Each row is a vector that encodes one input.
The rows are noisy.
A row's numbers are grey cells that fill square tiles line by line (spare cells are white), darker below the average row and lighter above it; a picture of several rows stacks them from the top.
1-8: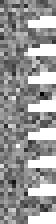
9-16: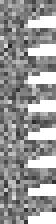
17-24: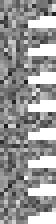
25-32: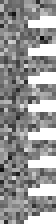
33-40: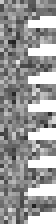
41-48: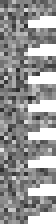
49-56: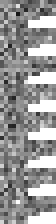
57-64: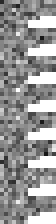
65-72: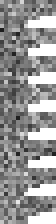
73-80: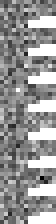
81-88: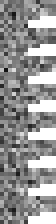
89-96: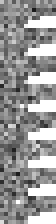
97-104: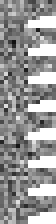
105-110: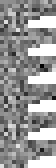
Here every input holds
either a point on a 10-point circle, or a list of up to two points on a 5-point line.
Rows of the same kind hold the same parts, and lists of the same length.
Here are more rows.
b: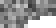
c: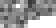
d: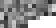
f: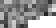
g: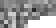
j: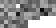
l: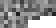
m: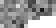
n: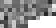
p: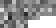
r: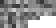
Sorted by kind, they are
b, c, m
d, f, n
g, j, l
p, r

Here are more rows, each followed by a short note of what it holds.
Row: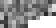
the empty list
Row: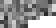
the empty list
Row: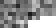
a point on a 10-point circle
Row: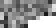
the empty list
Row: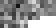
a point on a 10-point circle
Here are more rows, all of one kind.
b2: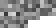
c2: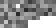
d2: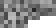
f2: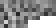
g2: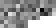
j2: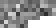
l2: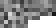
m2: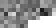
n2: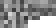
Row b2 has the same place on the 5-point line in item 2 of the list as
f2 and j2.
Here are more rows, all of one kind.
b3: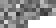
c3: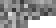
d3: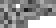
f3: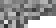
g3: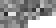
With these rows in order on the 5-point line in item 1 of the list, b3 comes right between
d3 and g3.
